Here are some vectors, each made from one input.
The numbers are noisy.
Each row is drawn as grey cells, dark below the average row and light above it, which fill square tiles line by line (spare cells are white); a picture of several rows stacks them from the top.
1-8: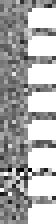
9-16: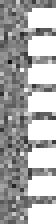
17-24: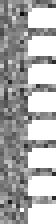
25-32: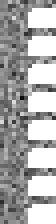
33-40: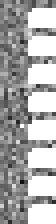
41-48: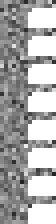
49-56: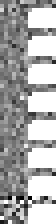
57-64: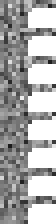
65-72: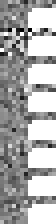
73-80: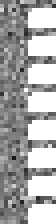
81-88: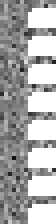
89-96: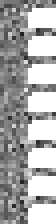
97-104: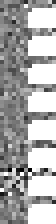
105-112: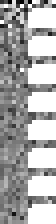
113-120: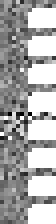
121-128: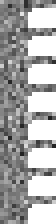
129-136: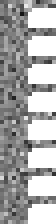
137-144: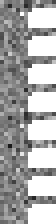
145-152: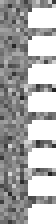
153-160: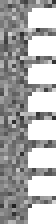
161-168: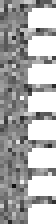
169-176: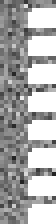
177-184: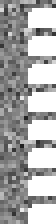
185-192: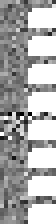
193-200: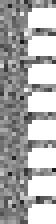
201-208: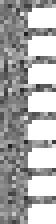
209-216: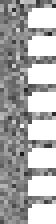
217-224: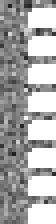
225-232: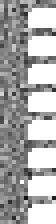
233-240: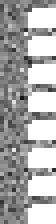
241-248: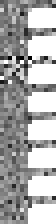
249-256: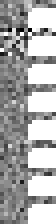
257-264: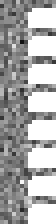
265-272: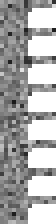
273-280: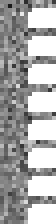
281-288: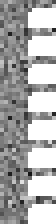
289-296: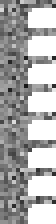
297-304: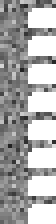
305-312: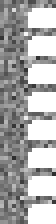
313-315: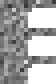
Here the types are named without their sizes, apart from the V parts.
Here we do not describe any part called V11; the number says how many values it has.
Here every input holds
a list of items, each a true/false value and a value of V11.
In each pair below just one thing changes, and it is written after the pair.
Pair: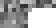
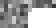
the true/false value in item 1 of the list
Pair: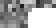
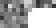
the true/false value in item 1 of the list
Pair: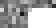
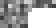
the value of V11 in item 1 of the list
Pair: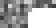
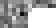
the value of V11 in item 1 of the list
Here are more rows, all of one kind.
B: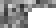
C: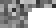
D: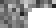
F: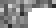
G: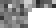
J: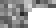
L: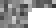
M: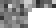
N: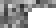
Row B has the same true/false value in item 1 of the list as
C and N.
